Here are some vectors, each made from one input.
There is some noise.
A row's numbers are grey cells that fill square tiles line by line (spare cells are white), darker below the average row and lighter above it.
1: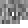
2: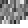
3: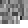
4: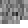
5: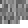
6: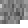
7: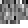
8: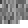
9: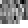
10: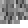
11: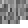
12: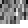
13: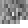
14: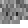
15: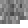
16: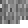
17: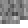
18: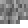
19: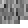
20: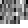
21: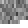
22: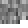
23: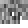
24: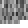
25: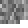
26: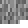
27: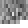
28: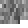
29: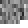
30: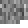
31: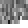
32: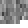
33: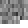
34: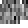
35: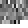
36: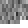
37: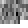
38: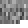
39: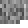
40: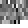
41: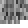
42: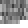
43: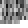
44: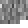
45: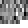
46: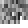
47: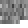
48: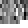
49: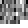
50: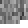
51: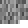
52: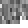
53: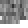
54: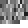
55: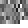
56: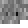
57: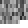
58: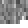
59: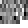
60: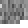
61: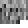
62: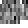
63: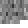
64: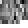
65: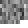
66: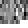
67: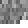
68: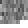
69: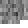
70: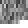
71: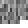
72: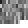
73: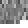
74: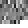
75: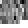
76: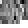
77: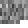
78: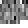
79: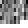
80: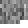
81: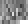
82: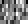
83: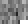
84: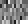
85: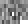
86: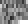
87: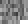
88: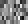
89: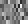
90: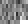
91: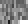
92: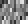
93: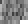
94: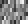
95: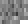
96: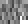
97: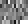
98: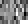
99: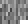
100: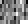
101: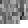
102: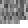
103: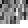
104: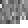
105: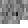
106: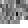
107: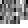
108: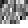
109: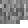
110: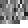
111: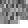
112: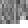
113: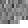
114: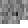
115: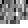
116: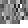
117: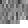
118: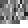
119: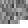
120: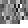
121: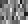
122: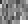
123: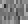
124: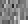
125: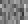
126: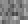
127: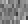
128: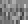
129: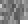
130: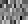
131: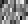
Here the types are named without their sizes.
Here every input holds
either three true/false values, or a list of points on a line.
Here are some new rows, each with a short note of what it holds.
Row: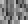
a list of three items
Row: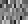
three true/false values
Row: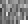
a list of one item
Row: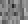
a list of two items
